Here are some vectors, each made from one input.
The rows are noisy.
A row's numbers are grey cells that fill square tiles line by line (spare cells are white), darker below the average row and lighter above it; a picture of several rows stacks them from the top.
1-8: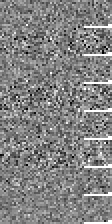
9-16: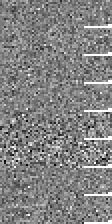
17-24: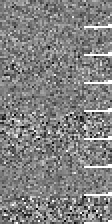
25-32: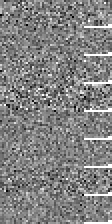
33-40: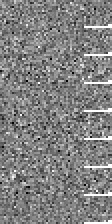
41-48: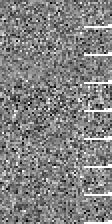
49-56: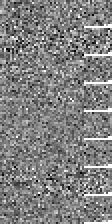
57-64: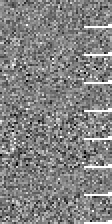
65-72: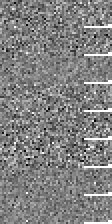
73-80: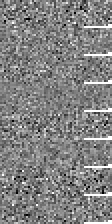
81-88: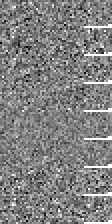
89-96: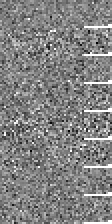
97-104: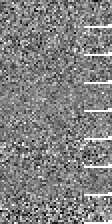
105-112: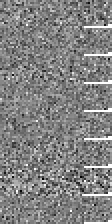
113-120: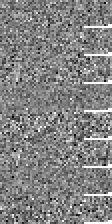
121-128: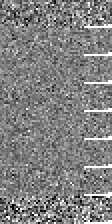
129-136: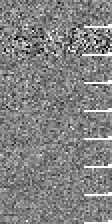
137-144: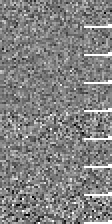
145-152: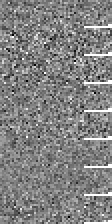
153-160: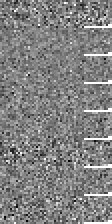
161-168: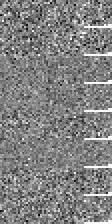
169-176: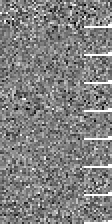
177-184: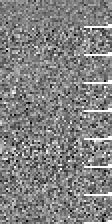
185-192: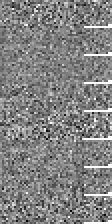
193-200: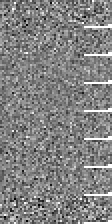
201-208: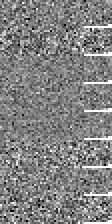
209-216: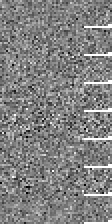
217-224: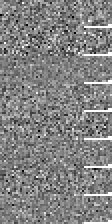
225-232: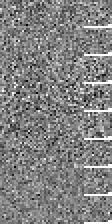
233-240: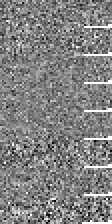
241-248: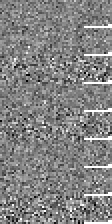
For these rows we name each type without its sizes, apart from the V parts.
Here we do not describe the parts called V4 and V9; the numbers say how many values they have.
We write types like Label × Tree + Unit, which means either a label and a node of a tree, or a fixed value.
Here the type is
(Circle × (Circle + Line) × V4 + V9) × V4.
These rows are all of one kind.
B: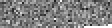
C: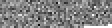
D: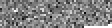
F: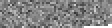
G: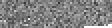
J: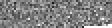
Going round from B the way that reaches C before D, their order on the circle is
B, J, F, C, G, D.
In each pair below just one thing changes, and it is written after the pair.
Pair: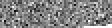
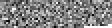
the value of V9
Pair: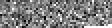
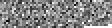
the value of V9
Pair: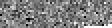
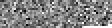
the value of V4
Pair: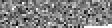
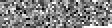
the value of V9
